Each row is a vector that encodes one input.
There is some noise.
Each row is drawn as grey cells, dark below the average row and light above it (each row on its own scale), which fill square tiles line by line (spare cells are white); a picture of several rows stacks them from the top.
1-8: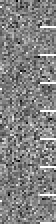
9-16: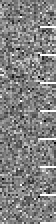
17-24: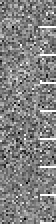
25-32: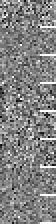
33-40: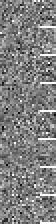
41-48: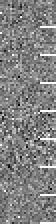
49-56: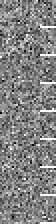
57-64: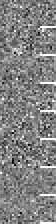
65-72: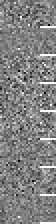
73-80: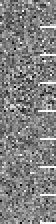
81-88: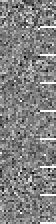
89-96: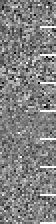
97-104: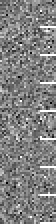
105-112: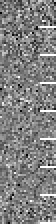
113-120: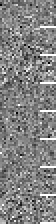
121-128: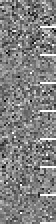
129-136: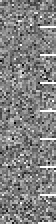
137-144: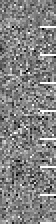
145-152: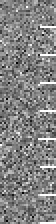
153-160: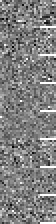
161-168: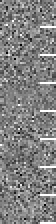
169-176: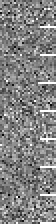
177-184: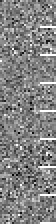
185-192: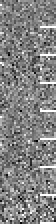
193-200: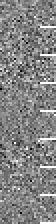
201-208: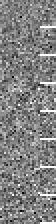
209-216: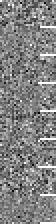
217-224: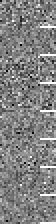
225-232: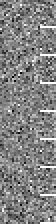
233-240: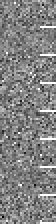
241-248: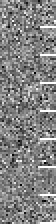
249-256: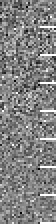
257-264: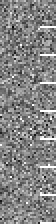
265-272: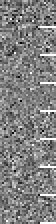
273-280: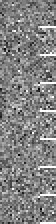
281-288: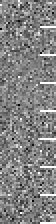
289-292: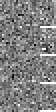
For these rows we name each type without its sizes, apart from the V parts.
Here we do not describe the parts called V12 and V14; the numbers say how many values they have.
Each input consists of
a value of V12 and a value of V14, together with either a point on a circle and a true/false value, or a fixed value.
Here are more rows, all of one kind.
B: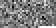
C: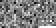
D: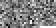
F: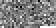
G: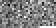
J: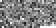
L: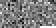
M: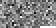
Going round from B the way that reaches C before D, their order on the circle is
B, F, L, J, G, C, M, D.
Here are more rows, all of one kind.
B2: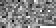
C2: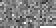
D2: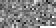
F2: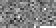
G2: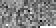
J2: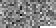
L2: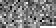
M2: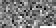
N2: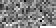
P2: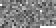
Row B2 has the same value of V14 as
J2 and L2.
